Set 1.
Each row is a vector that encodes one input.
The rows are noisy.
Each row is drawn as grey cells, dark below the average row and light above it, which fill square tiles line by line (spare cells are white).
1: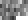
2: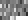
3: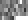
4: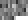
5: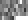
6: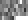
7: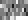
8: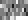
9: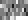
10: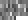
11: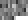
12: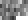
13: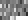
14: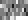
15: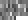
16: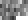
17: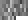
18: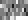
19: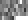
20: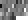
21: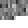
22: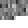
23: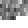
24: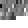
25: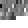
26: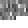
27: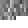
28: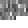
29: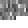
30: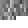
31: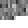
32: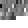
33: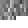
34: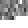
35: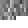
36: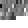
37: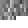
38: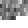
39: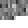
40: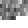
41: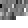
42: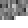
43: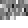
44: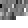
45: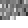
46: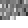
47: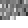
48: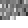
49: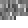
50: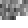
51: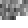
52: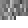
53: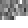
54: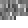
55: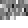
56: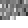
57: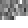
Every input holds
three true/false values.
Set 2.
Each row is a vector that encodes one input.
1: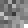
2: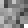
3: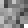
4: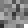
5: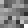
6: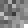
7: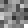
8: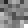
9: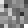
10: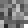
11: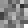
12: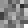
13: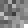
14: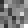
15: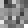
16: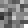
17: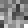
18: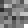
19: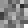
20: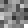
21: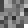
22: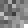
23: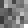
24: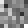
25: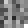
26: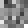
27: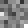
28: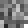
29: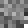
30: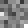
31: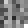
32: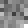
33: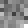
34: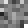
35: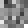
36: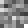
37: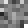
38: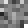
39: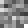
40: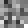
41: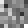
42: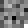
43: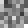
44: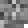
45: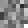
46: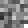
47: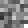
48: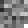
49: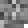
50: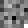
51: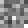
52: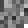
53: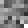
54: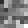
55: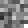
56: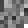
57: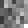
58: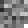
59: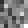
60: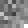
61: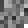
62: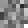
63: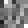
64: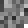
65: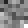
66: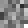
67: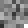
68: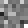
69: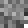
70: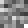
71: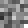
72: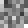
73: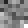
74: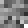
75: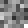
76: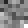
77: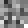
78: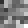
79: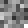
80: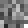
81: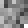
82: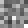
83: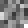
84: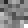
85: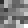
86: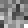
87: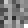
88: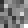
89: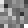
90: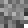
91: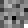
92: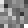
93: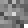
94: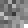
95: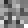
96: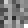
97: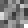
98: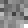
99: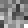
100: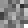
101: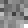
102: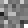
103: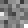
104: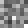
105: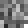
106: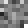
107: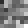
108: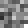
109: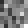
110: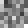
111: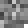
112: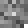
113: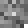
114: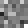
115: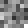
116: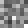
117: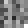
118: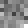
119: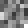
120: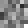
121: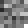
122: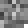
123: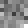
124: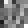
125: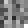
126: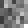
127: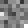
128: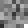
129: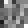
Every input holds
five true/false values.
